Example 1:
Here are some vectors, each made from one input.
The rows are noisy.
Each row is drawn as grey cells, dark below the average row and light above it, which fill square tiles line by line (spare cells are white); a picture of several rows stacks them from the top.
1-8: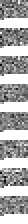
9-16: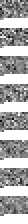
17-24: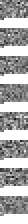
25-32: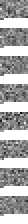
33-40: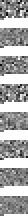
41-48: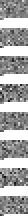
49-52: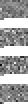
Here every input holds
either a point on a 5-point line, or a node of a 7-node tree.
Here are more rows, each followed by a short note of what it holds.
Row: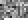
a point on a 5-point line
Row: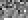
a point on a 5-point line
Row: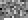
a point on a 5-point line
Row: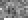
a node of a 7-node tree
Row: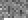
a node of a 7-node tree
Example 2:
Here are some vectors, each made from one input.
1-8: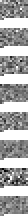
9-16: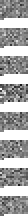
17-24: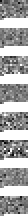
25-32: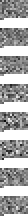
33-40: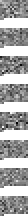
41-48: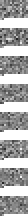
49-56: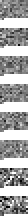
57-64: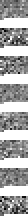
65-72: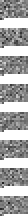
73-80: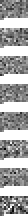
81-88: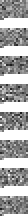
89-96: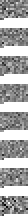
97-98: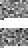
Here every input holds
a list of up to two points on a 7-point line.
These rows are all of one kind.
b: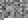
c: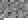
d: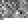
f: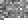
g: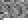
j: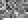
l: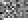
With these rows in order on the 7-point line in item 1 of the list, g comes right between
c and j.
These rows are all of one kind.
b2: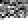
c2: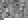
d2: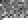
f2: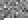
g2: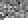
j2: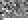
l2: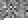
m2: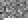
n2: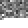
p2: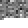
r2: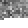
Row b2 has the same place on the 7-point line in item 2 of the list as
c2, j2 and m2.
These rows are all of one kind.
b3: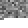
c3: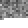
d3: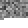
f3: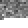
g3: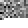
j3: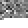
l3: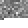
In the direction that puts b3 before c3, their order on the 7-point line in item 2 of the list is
g3, d3, b3, j3, f3, l3, c3.
